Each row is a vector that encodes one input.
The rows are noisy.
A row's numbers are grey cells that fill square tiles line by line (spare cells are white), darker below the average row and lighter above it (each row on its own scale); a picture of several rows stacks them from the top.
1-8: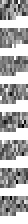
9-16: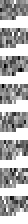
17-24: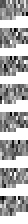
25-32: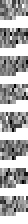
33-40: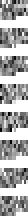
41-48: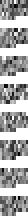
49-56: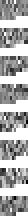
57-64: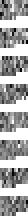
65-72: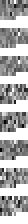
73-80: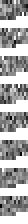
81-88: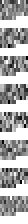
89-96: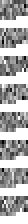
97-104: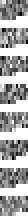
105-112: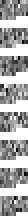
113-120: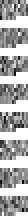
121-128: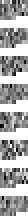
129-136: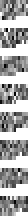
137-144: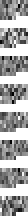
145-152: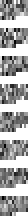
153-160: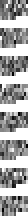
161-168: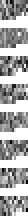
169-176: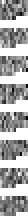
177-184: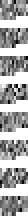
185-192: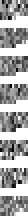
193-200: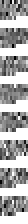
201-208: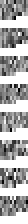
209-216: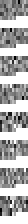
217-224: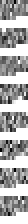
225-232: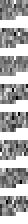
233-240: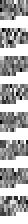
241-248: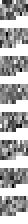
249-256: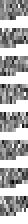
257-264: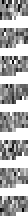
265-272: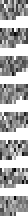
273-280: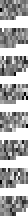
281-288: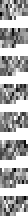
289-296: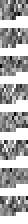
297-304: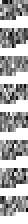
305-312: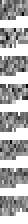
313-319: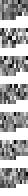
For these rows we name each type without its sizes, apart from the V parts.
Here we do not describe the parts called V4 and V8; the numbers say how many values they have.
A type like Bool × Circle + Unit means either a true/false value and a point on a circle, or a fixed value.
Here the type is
(Circle + Line) × (Tree + V4) + V8.
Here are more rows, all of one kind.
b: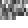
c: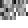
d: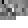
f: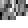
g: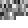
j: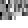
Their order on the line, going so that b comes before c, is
f, b, g, c, j, d.
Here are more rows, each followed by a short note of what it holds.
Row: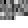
a point on a circle and a value of V4
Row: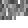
a value of V8
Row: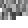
a point on a line and a node of a tree
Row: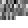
a point on a line and a value of V4
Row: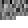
a point on a circle and a value of V4
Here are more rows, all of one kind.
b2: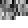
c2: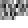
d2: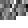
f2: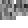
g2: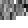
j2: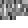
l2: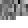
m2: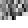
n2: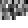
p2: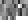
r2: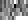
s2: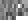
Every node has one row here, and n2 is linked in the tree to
p2 and s2.
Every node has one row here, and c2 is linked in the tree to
d2, r2 and s2.
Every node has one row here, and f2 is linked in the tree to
g2.
